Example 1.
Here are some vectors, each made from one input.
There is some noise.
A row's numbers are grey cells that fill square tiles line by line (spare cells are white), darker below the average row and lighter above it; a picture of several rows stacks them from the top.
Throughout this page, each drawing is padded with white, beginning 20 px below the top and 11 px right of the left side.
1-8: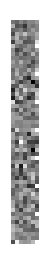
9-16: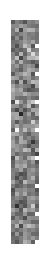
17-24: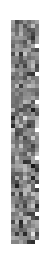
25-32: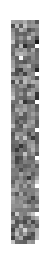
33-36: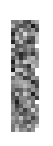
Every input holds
a point on a 6-point line.
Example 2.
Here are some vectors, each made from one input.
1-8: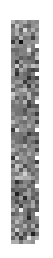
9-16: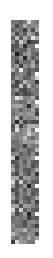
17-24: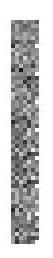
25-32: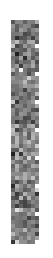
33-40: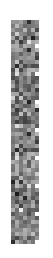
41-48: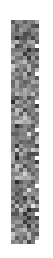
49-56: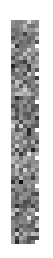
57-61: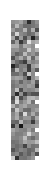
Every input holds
four true/false values.
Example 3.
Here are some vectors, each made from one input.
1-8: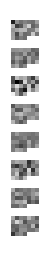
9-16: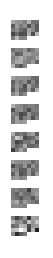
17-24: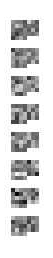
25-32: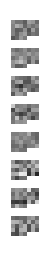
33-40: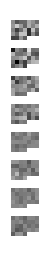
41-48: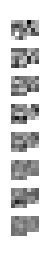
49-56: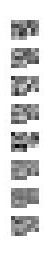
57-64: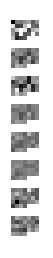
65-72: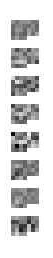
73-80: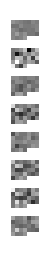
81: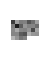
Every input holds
a point on an 8-point line.
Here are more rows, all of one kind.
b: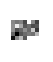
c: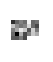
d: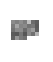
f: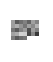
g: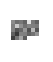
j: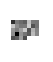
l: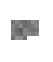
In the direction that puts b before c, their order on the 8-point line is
l, j, b, g, f, d, c.
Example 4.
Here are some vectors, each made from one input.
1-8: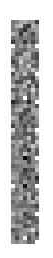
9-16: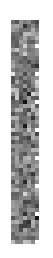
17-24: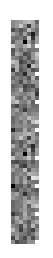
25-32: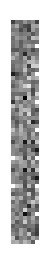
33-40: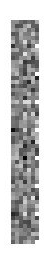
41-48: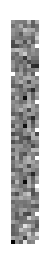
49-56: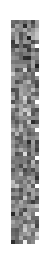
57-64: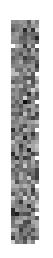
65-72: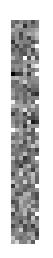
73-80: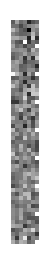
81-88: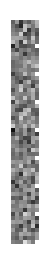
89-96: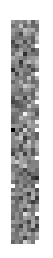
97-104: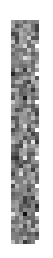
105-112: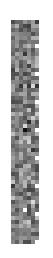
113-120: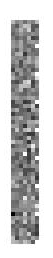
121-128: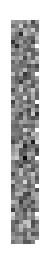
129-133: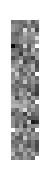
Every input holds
four true/false values.
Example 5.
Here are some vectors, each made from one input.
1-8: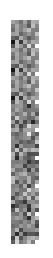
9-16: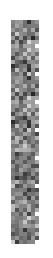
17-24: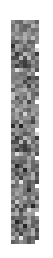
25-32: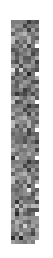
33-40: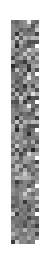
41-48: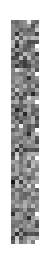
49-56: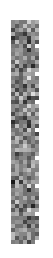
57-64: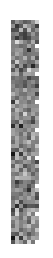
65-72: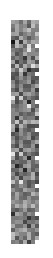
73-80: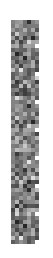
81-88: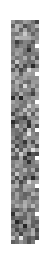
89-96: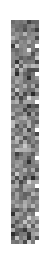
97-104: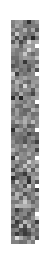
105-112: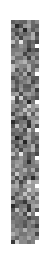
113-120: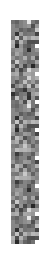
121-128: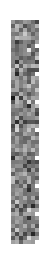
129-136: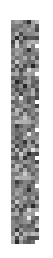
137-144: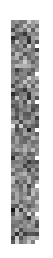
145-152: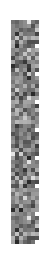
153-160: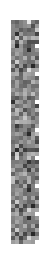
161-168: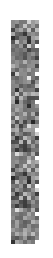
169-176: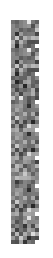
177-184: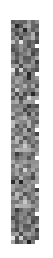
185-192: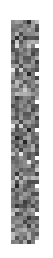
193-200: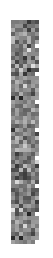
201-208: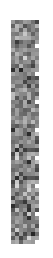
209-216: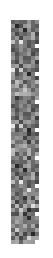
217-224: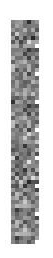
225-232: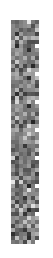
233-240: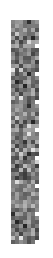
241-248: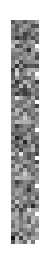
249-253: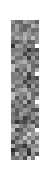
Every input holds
four true/false values.
